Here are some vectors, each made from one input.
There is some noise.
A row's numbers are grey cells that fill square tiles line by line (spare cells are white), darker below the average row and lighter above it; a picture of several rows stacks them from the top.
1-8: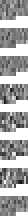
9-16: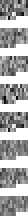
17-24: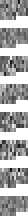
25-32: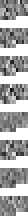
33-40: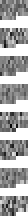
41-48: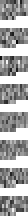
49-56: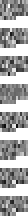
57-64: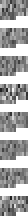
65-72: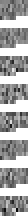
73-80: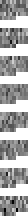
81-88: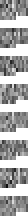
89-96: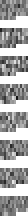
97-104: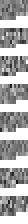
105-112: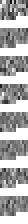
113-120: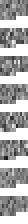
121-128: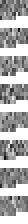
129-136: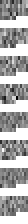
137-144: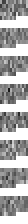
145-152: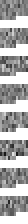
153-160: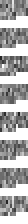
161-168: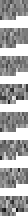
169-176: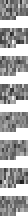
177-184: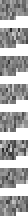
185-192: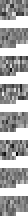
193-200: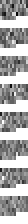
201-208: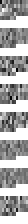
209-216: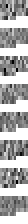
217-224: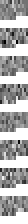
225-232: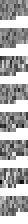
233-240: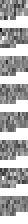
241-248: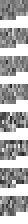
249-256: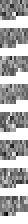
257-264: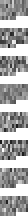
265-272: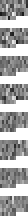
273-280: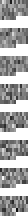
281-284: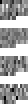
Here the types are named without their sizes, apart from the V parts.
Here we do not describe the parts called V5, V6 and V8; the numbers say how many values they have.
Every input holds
either a node of a tree, or a true/false value and a value of V8, or a value of V5 and a value of V6, or a list of points on a circle.
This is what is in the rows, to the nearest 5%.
About 15% of them hold a node of a tree. About 25% of them hold a true/false value and a value of V8. About 20% of them hold a value of V5 and a value of V6. The rest are lists of points on a circle.
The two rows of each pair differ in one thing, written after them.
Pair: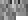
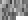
the value of V6
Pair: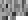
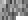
the value of V5
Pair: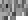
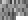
the value of V6
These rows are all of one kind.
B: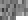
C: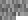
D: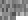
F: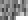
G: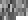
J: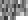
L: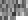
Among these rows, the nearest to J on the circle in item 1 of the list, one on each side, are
D and F.
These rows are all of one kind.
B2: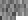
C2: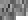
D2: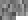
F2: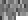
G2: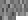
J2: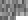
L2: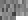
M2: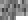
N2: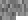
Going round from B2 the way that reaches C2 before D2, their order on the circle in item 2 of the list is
B2, F2, L2, G2, J2, C2, M2, N2, D2.
